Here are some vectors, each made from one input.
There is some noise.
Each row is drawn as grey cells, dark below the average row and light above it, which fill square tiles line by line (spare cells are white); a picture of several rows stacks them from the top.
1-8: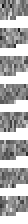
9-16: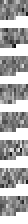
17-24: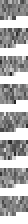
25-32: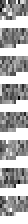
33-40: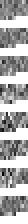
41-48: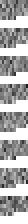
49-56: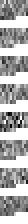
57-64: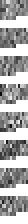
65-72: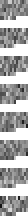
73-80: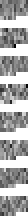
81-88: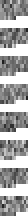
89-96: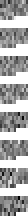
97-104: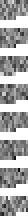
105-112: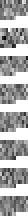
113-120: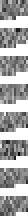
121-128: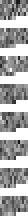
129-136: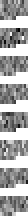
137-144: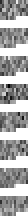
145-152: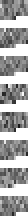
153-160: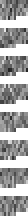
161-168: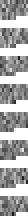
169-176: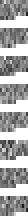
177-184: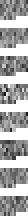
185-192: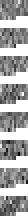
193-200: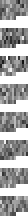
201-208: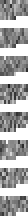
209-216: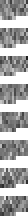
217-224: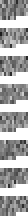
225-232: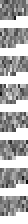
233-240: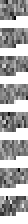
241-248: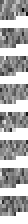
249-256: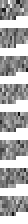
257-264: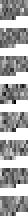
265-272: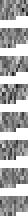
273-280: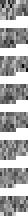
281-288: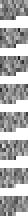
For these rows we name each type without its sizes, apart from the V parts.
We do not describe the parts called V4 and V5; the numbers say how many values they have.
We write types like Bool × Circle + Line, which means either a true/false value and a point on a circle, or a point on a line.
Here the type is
List(Line) + (Tree + V4) × V5.
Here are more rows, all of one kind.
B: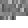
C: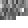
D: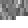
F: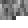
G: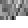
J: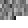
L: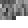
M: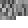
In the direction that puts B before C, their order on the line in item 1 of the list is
M, L, J, F, D, G, B, C.
